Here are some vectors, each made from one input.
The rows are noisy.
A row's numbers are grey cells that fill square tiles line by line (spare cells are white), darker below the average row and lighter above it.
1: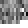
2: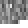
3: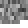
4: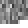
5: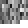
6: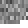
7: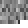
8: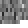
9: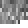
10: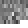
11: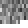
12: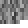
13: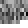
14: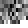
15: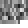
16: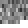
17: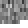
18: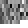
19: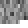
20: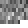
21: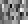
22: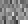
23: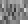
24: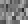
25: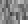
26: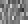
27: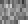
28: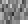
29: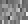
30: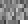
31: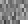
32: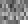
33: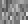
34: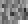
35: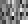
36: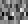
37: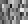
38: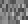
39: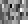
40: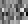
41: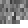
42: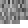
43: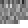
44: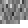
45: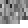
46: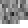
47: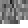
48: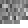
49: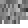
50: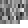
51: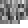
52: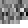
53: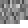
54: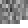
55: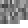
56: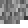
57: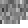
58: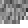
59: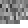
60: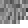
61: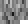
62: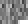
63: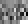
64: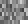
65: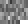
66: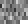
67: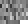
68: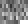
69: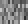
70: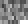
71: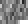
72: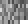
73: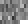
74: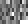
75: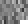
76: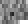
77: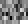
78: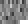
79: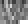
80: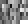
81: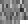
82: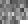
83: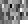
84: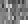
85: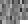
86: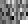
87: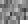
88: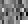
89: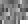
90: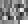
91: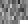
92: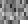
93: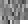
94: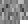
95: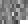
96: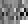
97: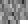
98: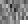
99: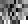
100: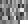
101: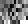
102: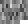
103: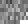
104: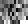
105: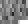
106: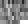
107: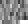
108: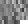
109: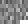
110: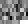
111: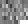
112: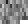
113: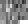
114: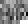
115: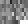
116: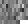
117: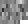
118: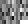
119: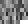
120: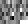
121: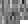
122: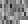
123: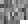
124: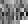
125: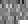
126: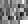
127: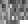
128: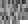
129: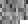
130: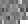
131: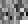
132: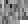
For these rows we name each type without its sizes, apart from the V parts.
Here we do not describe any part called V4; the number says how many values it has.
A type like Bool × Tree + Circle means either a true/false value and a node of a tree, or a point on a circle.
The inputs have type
List(Label × (Line + V4)).
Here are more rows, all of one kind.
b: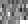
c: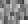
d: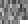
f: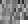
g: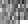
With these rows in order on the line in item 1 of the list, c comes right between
b and g.
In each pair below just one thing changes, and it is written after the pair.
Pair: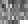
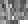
the place on the line in item 2 of the list
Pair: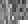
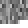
the label in item 1 of the list
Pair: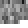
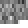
the label in item 2 of the list
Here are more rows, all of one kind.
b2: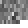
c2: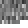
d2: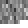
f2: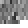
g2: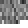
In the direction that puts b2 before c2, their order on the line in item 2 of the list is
f2, b2, c2, d2, g2.
